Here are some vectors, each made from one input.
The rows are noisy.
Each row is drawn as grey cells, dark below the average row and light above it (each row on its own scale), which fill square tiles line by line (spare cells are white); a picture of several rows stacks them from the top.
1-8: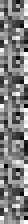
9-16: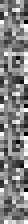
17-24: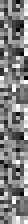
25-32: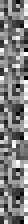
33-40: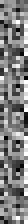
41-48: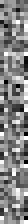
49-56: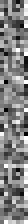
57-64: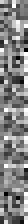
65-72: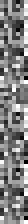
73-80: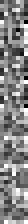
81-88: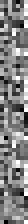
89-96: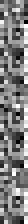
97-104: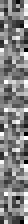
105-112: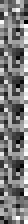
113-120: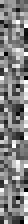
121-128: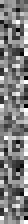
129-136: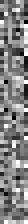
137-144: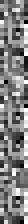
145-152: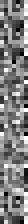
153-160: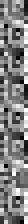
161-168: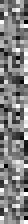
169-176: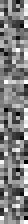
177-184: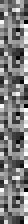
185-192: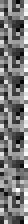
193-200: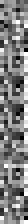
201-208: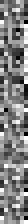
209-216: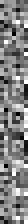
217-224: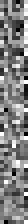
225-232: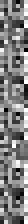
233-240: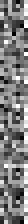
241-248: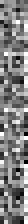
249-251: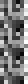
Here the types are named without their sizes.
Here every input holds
three true/false values.
